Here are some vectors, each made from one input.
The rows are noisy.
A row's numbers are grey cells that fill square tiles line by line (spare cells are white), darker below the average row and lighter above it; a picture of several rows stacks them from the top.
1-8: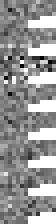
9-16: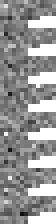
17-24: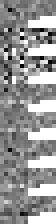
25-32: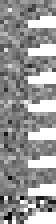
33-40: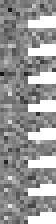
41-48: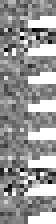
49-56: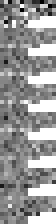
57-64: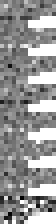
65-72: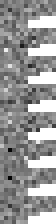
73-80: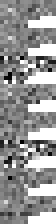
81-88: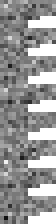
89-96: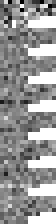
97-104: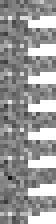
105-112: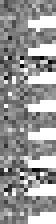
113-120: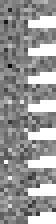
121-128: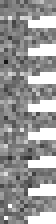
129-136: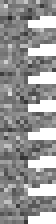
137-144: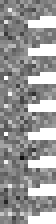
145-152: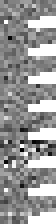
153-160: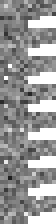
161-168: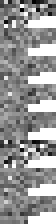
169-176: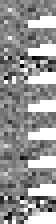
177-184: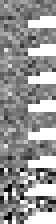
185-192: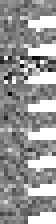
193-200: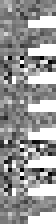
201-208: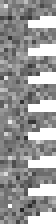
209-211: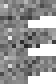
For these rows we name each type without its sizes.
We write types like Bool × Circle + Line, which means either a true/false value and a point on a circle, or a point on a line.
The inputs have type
Circle × (Circle + Tree) + Line.
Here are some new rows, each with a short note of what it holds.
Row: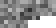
a point on a circle and a node of a tree
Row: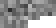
a point on each of two circles
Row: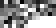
a point on a line
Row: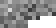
a point on a circle and a node of a tree
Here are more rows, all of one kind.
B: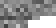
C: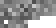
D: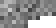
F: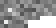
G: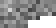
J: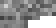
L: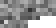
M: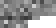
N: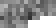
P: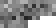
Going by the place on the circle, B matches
J and P.
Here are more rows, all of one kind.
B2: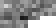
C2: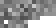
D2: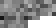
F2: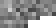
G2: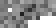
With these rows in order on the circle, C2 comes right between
B2 and G2.
